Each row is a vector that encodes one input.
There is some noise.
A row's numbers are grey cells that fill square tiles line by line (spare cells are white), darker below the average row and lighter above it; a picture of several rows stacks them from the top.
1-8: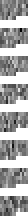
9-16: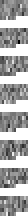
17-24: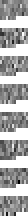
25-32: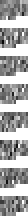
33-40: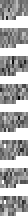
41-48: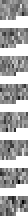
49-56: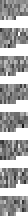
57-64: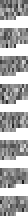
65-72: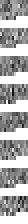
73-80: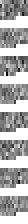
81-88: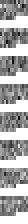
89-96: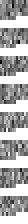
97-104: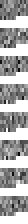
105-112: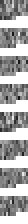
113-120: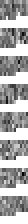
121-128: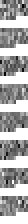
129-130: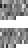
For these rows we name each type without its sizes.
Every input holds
a point on a line, together with either a label, or a point on a line.
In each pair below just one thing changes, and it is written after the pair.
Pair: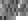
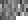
the place on the line
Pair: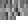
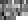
the place on the line
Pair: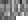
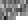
the place on the line
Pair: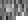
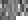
the label
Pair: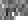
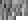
the place on the line
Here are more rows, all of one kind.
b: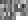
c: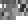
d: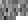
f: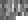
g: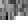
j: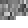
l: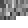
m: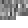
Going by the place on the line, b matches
c and j.
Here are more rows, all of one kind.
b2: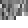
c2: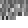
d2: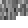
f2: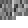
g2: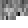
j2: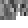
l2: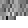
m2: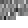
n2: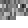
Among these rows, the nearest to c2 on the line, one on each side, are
b2 and g2.
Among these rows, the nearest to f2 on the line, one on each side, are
g2 and m2.
